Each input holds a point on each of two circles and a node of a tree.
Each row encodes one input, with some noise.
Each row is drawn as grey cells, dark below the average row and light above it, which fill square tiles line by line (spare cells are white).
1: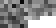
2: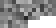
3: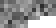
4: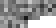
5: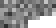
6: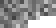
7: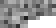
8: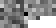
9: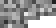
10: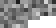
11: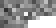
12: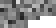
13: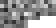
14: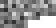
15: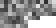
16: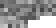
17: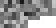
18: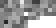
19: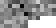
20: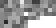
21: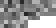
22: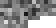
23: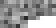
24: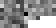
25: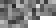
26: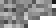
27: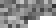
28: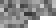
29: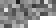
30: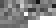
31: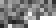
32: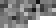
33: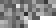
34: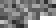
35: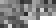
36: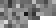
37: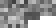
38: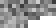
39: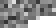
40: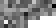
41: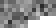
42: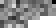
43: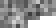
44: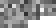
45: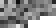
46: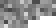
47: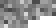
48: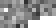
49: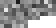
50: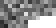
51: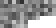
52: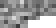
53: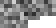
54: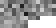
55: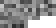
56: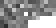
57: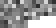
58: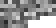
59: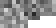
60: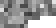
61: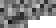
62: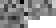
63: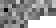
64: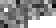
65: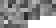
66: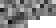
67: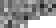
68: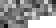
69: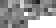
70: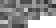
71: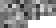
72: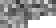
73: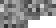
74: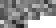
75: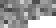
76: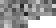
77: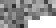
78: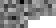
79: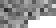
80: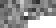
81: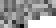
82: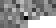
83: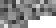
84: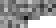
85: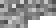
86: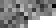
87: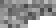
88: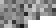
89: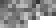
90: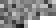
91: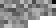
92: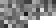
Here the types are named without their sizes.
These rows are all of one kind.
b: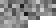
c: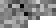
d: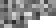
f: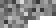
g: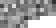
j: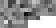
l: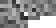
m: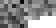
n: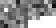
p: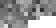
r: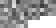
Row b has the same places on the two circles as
c and j.
